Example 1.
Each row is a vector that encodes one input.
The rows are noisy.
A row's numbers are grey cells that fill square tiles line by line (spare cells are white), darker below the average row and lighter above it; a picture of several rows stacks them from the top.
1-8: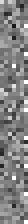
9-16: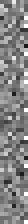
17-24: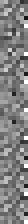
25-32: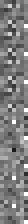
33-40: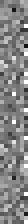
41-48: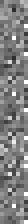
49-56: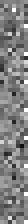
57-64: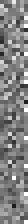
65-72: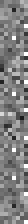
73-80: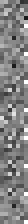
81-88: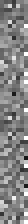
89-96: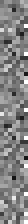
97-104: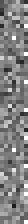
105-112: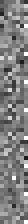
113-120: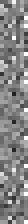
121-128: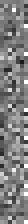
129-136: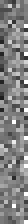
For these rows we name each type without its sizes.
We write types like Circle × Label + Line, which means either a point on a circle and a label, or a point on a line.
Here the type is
Label.
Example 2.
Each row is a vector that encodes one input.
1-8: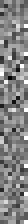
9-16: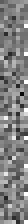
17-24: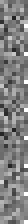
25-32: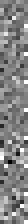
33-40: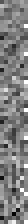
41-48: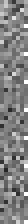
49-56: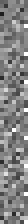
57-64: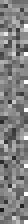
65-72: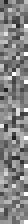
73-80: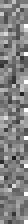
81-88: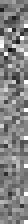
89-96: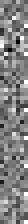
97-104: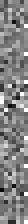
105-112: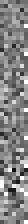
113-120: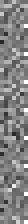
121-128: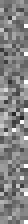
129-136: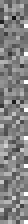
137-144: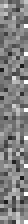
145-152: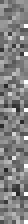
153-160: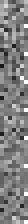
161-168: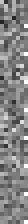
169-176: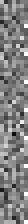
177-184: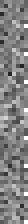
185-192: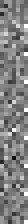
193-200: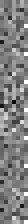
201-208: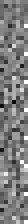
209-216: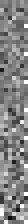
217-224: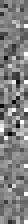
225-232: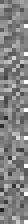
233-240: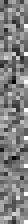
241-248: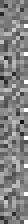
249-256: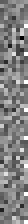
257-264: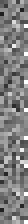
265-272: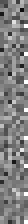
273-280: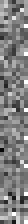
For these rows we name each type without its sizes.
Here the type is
Tree + Unit.
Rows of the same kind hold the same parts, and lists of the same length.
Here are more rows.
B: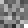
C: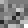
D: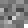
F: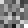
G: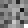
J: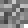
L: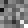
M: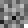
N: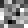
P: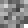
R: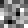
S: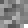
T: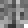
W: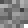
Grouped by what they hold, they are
B, C, D, F, G, J, L, M, P, S, T, W
N, R

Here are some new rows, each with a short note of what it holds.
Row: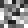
a fixed value
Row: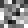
a fixed value
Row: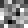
a fixed value
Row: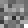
a node of a tree
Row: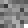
a node of a tree
